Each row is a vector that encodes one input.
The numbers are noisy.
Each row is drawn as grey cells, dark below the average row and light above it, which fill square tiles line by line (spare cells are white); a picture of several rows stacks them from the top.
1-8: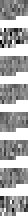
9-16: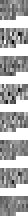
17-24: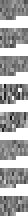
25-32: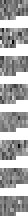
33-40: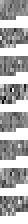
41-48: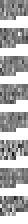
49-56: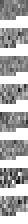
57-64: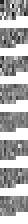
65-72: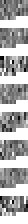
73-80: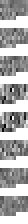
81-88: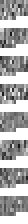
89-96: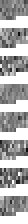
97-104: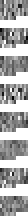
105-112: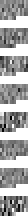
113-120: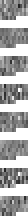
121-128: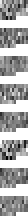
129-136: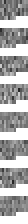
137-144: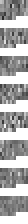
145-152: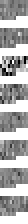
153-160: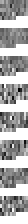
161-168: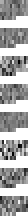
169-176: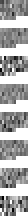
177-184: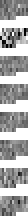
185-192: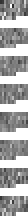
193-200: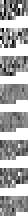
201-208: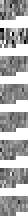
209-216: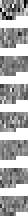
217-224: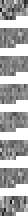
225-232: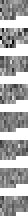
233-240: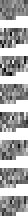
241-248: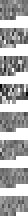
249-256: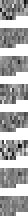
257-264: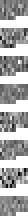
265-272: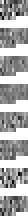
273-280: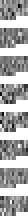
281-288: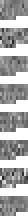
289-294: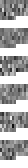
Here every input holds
a point on a 5-point line and a true/false value.
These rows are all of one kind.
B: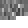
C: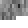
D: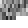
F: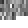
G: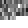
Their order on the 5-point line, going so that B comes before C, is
B, G, C, F, D.
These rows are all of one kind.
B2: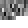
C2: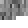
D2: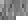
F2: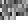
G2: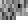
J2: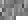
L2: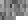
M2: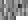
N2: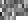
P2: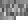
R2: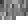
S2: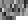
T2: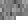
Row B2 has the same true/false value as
R2 and S2.
